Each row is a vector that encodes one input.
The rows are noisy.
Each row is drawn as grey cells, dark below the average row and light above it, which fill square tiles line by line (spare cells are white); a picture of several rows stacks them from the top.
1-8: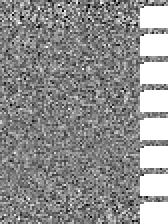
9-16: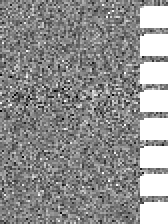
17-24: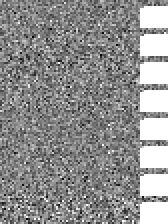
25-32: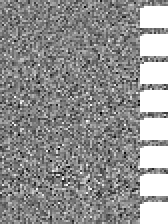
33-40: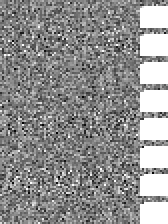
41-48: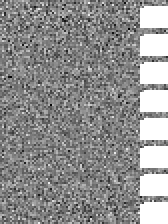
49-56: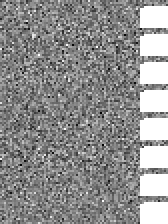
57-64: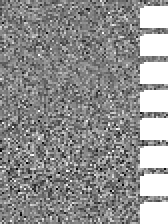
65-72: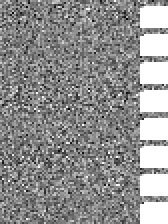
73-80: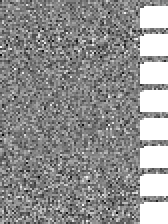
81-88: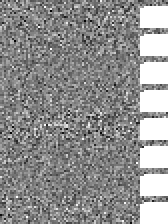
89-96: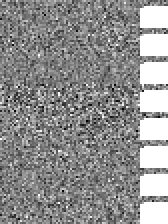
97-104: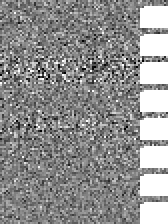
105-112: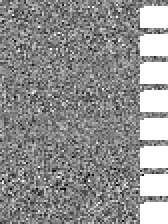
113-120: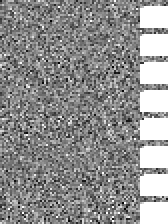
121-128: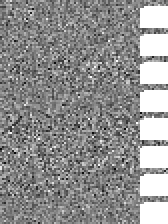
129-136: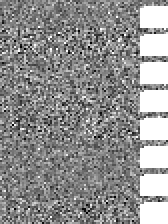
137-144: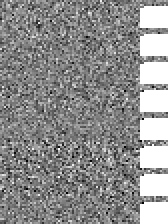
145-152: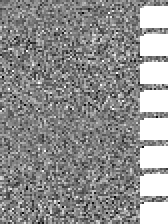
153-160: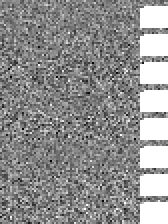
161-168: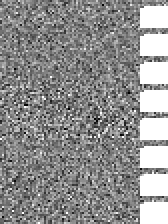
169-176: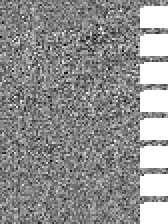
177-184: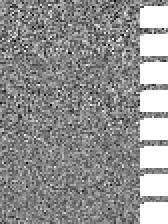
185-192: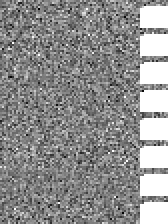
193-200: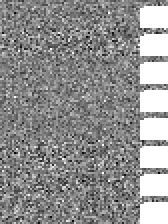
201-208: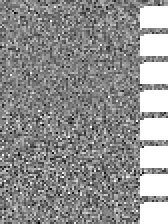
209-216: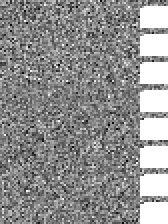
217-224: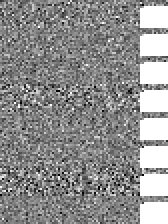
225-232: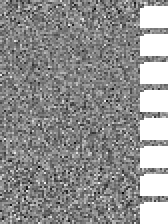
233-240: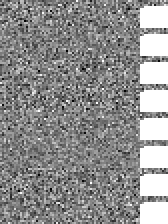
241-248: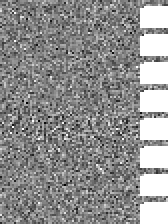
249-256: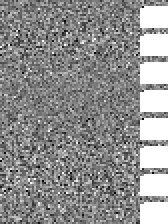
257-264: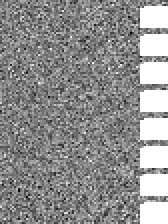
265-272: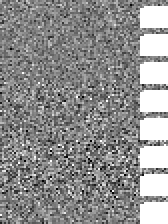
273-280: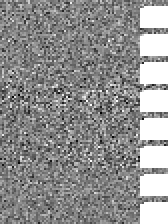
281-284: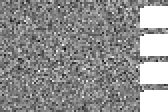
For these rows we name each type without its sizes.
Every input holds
a label, together with either a fixed value, or three true/false values.
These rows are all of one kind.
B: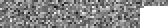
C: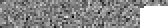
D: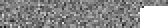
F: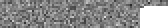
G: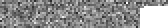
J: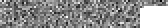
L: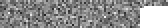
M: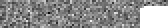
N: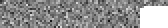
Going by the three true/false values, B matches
G, L and N.
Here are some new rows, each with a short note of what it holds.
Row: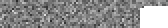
a label and three true/false values
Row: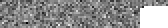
a label and three true/false values
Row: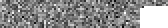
a label and three true/false values
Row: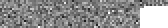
a label
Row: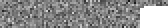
a label and three true/false values
